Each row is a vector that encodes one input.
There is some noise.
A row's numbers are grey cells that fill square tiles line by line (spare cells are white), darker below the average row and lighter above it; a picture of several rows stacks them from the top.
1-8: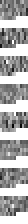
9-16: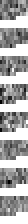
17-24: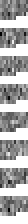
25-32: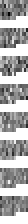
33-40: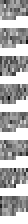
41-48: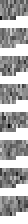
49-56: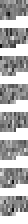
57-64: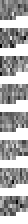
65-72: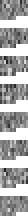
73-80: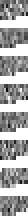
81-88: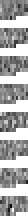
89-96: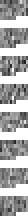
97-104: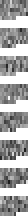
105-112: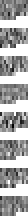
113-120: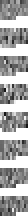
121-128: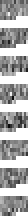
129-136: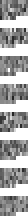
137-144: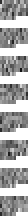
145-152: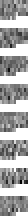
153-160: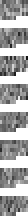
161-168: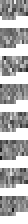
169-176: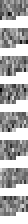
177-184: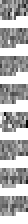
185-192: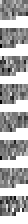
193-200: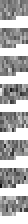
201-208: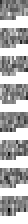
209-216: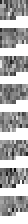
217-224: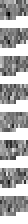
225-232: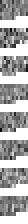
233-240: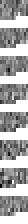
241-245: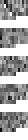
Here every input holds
a node of an 11-node tree, together with either a point on a 9-point line, or a node of a 9-node tree.
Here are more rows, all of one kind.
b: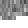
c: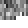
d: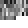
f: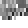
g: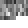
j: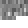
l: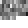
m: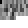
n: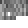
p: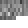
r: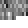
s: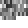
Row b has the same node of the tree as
c, d, l and s.
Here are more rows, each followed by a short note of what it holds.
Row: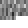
a point on a 9-point line and a node of an 11-node tree
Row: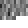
a node of a 9-node tree and a node of an 11-node tree
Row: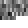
a node of a 9-node tree and a node of an 11-node tree
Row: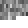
a point on a 9-point line and a node of an 11-node tree
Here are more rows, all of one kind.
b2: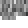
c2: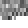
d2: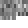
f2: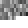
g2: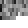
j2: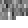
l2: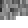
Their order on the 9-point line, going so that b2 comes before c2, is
d2, f2, j2, b2, c2, g2, l2.
